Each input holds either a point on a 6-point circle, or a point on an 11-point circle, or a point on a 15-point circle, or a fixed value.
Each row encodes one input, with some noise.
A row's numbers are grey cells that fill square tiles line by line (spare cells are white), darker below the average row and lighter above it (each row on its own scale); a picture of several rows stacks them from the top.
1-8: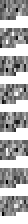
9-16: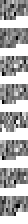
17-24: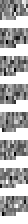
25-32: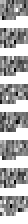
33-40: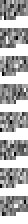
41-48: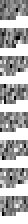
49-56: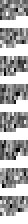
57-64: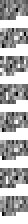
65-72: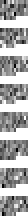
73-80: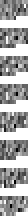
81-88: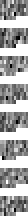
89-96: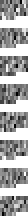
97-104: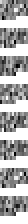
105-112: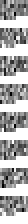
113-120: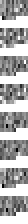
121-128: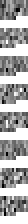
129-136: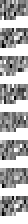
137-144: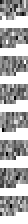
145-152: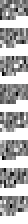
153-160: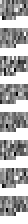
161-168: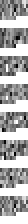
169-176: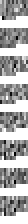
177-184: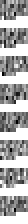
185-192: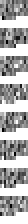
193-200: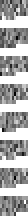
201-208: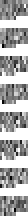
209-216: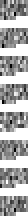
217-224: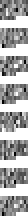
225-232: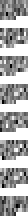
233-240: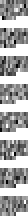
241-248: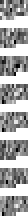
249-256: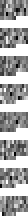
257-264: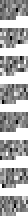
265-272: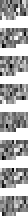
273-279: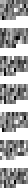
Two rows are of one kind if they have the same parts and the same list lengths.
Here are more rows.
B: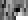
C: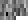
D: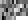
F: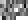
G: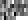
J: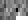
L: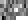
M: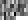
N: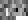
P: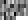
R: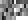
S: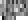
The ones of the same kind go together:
B, C, J, N
D, R
F, L, S
G, M, P

